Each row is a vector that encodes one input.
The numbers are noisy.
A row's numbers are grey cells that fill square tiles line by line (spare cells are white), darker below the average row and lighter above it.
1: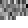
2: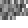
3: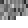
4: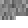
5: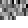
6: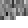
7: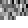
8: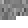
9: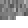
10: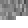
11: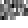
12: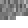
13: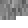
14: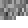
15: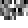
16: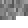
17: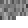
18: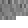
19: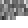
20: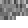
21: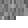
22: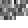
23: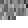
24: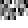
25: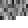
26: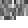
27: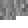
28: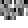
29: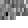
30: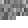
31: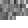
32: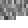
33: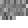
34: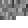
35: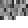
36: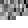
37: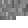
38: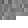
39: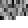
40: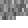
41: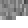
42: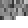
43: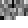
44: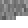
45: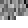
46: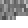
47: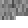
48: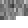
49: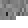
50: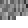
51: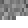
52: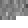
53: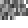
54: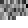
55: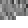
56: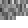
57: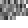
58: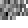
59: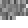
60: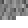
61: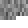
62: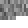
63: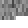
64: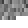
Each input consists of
a true/false value, together with either a fixed value, or a node of a 9-node tree.
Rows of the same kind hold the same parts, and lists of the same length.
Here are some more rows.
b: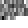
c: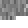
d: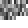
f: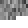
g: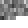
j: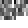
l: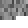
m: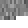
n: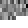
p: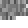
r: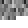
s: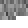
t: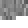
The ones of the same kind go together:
b, d, f, g, j, l, m, n, r, s
c, p, t

